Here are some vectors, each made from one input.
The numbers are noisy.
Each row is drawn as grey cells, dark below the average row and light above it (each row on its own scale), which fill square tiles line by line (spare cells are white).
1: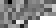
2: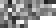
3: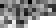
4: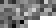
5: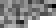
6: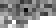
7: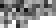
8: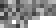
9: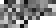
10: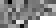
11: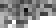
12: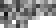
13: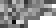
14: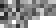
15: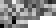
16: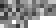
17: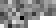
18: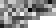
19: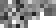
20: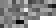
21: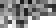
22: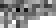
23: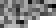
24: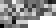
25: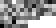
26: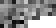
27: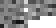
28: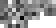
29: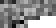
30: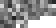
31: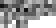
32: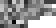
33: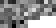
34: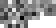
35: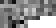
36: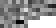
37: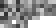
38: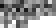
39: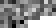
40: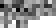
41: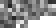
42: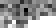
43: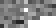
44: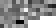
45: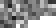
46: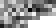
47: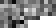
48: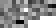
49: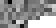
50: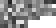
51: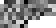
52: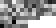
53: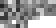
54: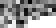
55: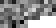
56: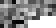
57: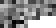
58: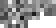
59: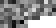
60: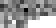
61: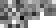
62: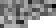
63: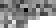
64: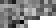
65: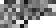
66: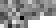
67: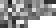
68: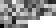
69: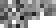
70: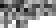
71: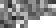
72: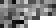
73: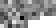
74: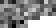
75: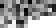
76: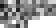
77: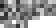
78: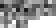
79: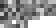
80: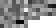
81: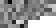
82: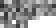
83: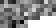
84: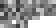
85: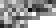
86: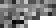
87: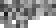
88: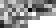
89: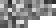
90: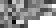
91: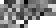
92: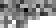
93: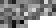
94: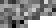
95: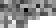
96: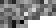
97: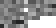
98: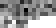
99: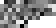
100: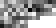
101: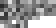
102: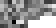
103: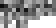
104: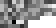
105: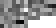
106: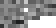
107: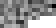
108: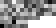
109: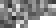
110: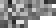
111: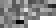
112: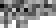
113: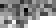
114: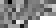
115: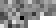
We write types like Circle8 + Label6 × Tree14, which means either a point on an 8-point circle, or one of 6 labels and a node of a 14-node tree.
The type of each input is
Line14 + Tree7.
